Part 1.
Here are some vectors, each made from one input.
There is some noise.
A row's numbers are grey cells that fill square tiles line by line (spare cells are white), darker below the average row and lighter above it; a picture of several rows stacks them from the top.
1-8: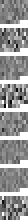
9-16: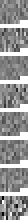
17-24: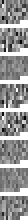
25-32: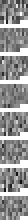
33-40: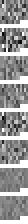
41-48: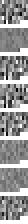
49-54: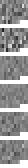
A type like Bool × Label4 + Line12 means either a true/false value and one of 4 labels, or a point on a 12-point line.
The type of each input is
Bool × (Tree8 + Unit).
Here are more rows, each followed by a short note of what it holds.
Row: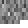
a node of an 8-node tree and a true/false value
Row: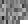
a node of an 8-node tree and a true/false value
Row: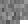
a true/false value
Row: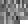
a node of an 8-node tree and a true/false value
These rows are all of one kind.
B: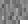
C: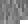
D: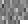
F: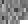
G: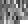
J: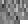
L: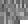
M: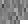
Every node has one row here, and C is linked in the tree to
D and G.
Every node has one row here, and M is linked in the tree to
F.
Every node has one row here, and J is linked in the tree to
L.
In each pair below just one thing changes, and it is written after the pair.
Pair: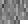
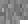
the true/false value
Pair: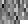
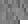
the node of the tree
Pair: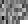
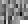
the true/false value
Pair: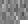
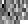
the node of the tree
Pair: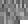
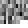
the true/false value
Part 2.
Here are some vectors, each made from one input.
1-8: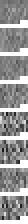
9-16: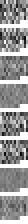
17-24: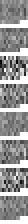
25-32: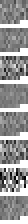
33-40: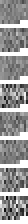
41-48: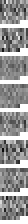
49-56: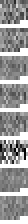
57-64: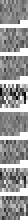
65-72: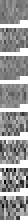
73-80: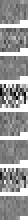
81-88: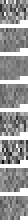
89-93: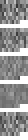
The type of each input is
List2(Line6).
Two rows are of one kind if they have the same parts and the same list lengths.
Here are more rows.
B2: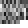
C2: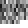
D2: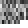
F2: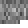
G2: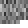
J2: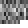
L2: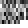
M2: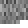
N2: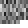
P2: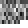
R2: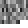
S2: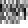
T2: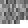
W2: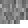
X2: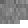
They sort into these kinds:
B2, C2, F2, G2, J2, M2, N2, X2
D2, L2, P2, S2, T2, W2
R2

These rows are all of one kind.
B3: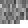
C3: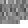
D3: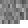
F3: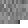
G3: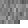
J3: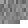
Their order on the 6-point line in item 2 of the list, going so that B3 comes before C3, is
F3, D3, J3, G3, B3, C3.
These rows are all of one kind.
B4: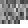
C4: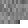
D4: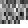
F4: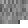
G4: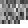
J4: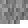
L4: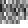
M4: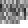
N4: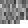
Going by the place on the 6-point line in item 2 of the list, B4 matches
C4, G4 and L4.
